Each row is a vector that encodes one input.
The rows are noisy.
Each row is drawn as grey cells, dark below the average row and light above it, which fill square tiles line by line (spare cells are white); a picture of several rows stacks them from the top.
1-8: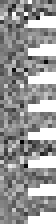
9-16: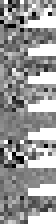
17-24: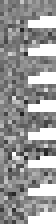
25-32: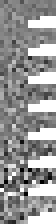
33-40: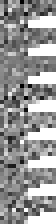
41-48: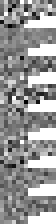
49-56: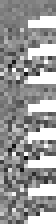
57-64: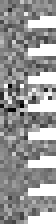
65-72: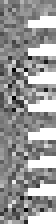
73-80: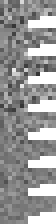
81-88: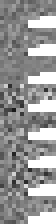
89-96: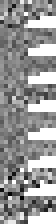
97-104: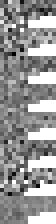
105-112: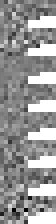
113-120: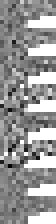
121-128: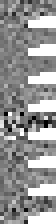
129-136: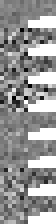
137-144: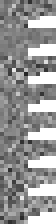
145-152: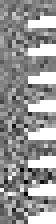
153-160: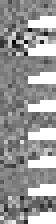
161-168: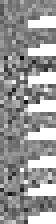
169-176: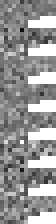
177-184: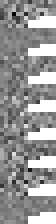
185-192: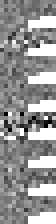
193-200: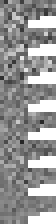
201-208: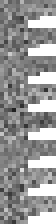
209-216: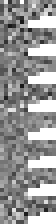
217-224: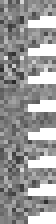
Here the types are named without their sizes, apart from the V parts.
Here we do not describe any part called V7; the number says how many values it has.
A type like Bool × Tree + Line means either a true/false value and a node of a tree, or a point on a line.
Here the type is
Line × List(Line + V7).
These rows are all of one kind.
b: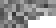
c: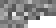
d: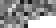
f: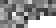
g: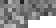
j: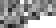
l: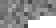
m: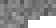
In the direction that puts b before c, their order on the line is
b, l, g, j, f, c, d, m.
